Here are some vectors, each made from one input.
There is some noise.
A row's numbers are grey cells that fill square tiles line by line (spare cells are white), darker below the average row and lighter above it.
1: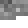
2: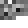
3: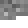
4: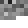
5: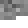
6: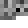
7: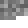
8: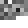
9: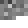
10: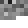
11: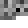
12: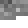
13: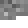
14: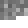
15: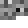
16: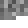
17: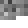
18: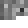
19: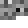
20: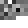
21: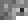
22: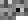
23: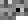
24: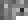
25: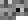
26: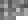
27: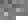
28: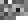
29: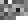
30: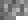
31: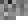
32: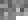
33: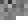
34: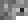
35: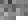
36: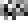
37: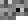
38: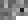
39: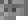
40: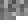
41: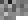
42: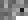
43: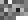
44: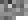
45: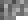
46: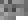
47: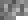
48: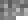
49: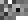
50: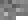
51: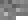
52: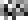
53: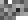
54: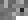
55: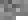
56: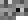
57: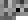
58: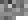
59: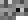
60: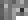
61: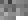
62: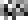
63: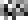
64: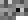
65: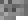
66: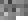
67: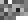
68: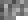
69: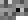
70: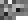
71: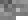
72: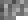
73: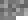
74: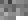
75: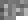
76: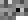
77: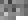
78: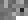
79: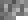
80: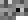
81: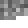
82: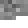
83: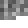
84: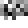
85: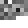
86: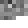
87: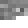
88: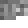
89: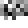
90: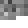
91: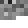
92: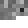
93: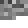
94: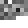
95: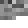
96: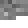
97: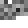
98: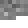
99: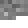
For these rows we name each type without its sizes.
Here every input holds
a list of points on a line.
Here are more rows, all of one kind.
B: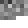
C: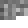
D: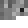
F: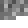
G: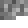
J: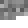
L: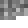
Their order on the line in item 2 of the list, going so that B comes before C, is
B, G, C, F, D, L, J.
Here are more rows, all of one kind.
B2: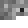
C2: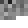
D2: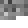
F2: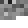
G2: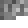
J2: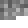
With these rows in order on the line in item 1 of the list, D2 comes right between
C2 and J2.
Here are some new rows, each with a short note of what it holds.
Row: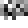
the empty list
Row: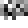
the empty list
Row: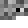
a list of one item
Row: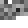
a list of one item
